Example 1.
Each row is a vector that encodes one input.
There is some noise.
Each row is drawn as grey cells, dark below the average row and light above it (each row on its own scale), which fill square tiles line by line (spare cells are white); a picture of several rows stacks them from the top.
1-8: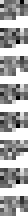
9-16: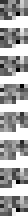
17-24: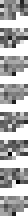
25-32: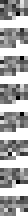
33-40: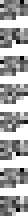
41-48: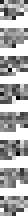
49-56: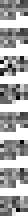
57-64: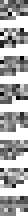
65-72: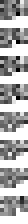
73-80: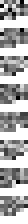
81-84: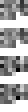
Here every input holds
a point on a 10-point line.
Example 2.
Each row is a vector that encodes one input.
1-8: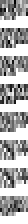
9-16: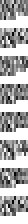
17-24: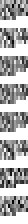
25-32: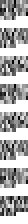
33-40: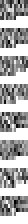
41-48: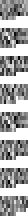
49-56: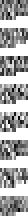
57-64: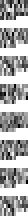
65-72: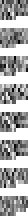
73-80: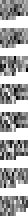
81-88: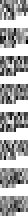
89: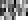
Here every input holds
a point on a 9-point line.
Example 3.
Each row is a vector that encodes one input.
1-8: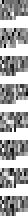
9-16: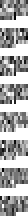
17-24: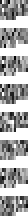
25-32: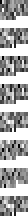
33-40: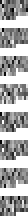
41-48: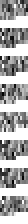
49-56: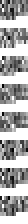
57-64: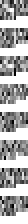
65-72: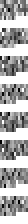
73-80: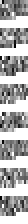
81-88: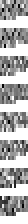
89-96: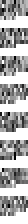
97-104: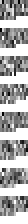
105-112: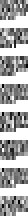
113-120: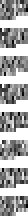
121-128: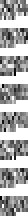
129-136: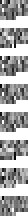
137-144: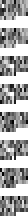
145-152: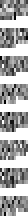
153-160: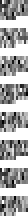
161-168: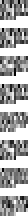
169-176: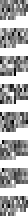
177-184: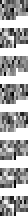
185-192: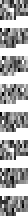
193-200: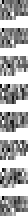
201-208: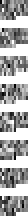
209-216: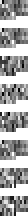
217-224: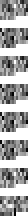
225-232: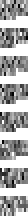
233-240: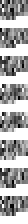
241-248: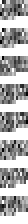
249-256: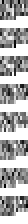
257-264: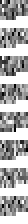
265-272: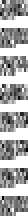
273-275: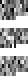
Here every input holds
a point on a 19-point line.
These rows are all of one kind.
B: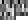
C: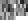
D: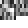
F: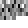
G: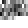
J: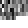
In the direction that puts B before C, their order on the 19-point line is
D, B, G, F, C, J.
